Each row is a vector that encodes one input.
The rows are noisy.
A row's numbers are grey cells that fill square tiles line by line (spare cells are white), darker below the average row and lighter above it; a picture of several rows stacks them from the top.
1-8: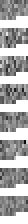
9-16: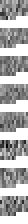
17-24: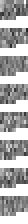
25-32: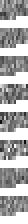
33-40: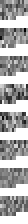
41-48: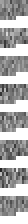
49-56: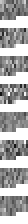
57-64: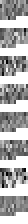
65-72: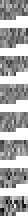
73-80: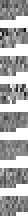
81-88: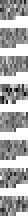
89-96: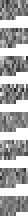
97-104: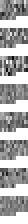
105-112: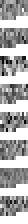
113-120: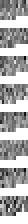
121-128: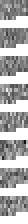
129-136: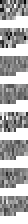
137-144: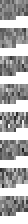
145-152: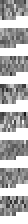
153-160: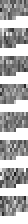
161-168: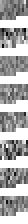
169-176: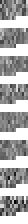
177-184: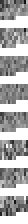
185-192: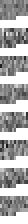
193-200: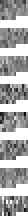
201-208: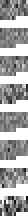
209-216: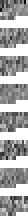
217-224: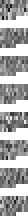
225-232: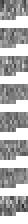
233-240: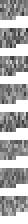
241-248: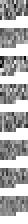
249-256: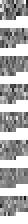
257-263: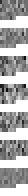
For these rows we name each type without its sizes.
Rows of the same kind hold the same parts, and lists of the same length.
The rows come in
2 kinds.
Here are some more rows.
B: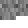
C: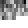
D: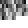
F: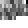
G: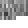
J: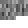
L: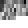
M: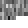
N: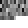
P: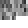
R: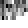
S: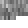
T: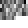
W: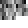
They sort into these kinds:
B, C, D, G, L, M, N, P, R, T, W
F, J, S

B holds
a point on a circle, a node of a tree and a true/false value.
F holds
a point on a line, a node of a tree and a true/false value.
